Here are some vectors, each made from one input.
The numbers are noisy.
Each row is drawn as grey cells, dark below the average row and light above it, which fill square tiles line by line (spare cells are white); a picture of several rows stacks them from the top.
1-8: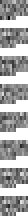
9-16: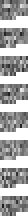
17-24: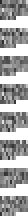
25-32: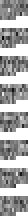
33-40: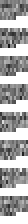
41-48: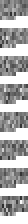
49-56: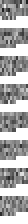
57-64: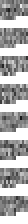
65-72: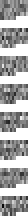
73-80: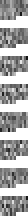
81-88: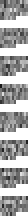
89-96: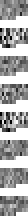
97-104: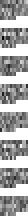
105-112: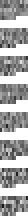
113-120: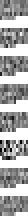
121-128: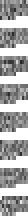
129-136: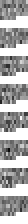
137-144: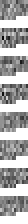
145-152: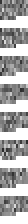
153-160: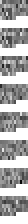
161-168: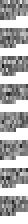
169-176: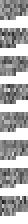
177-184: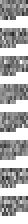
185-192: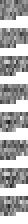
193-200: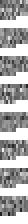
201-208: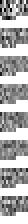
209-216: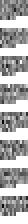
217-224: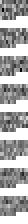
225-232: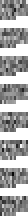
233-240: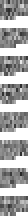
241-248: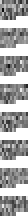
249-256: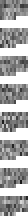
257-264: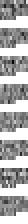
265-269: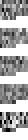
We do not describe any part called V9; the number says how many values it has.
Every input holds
a list of up to two items, each a true/false value and a value of V9.
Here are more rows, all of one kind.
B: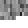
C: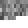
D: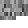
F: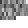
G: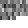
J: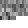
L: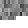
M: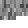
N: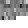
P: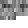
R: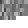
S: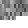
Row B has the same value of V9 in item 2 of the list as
M, N and R.
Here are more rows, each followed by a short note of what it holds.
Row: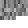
a list of two items
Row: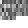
a list of one item
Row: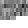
a list of two items
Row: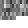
a list of one item
